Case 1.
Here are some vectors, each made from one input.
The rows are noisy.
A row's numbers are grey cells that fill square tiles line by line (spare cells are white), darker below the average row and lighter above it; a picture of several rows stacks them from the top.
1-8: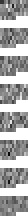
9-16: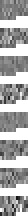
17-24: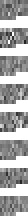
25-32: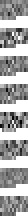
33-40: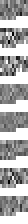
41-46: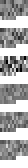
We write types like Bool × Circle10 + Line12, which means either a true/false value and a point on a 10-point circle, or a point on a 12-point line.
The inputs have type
List2(Circle5).
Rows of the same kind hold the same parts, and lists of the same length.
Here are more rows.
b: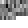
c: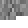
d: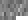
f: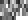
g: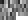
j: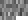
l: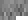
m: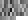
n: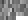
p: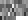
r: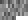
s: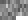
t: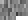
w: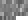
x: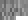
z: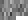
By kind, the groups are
b, c, f, l, p, s, t, w, z
d, g, j, n, r
m, x

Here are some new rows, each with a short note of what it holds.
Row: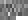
a list of two items
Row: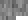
a list of two items
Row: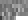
the empty list
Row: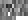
a list of two items
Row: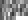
the empty list
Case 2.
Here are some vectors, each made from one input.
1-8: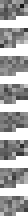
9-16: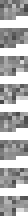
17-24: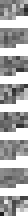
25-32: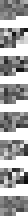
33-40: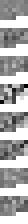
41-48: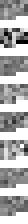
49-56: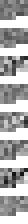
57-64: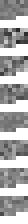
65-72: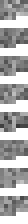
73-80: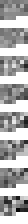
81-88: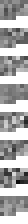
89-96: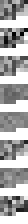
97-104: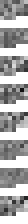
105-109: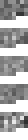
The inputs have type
(Bool × Bool × Bool + Unit) × Line9.
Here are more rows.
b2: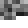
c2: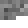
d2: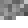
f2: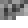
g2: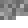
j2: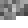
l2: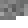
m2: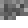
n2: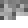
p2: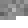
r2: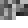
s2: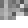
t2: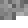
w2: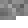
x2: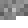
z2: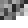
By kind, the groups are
b2, c2, d2, f2, j2, m2, p2, s2, t2, w2, x2
g2, l2, n2, r2, z2

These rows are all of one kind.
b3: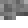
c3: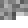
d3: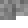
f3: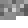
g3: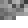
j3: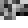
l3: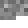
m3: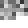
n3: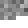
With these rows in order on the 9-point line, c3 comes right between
d3 and j3.
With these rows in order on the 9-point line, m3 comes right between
b3 and l3.
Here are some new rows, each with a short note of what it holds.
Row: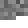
a point on a 9-point line
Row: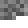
a point on a 9-point line
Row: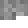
a point on a 9-point line and three true/false values
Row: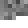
a point on a 9-point line
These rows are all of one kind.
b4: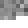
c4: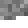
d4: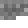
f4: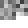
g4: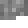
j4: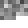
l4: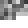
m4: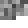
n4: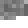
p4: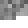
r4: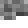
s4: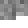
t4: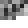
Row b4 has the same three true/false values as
f4 and r4.
